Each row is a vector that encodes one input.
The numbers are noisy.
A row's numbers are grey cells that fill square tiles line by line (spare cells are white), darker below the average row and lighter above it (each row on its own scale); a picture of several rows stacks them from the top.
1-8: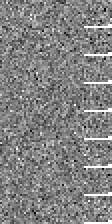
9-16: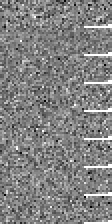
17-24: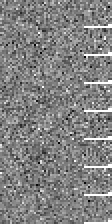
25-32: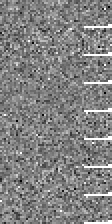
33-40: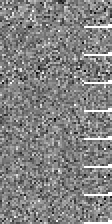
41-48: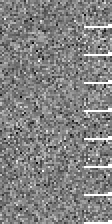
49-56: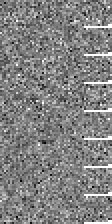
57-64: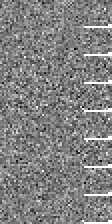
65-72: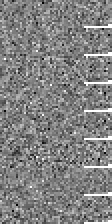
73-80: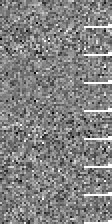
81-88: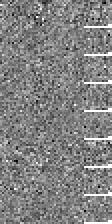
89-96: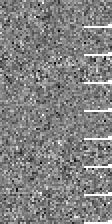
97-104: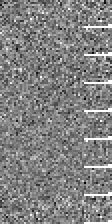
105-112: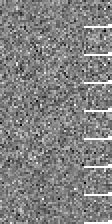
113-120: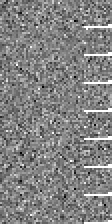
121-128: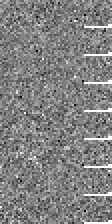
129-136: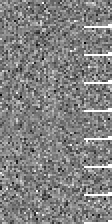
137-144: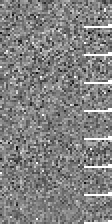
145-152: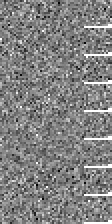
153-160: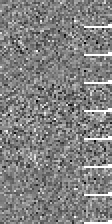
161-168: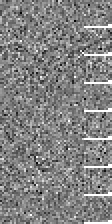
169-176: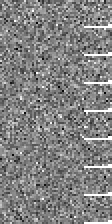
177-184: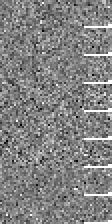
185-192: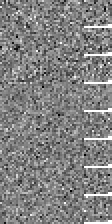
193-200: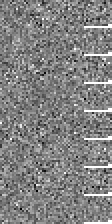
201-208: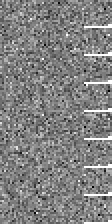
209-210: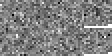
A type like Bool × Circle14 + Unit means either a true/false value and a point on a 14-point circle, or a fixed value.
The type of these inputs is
Line11 × (Tree9 + Tree15).
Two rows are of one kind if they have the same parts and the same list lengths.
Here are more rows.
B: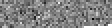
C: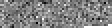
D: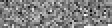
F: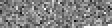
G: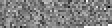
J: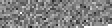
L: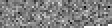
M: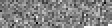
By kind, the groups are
B, C, G, J, L
D, F, M

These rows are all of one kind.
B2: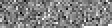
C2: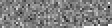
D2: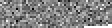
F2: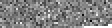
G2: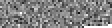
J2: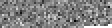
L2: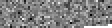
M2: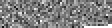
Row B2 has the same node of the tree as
G2 and M2.
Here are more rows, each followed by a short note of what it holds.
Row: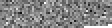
a point on an 11-point line and a node of a 9-node tree
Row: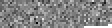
a point on an 11-point line and a node of a 9-node tree
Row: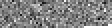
a point on an 11-point line and a node of a 15-node tree
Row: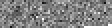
a point on an 11-point line and a node of a 15-node tree
